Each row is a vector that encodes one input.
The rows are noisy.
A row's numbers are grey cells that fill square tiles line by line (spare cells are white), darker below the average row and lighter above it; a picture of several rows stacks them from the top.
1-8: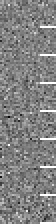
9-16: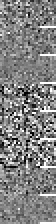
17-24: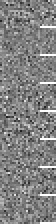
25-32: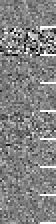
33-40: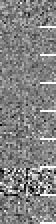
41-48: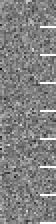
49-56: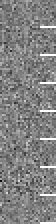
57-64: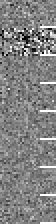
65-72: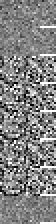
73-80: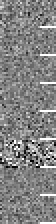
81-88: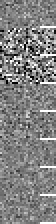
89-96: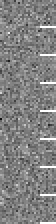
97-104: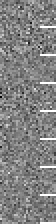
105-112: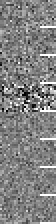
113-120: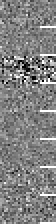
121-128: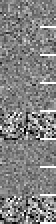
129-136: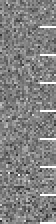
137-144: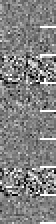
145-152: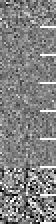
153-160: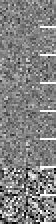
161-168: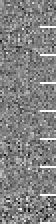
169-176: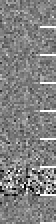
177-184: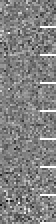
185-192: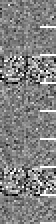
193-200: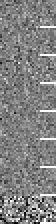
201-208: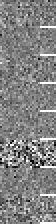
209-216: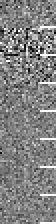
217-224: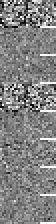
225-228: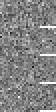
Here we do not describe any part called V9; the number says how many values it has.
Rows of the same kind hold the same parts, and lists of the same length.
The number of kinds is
4.
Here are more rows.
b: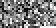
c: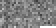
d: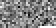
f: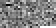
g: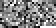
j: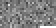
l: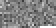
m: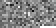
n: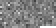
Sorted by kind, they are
b
c, f
d, j, l, m, n
g

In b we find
a fixed value.
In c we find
one of 8 labels and a value of V9.
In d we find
a point on a 5-point circle, one of 8 labels and a true/false value.
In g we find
three labels (each one of 4).
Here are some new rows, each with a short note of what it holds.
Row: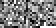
three labels (each one of 4)
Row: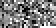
a fixed value
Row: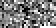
a fixed value
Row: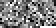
three labels (each one of 4)
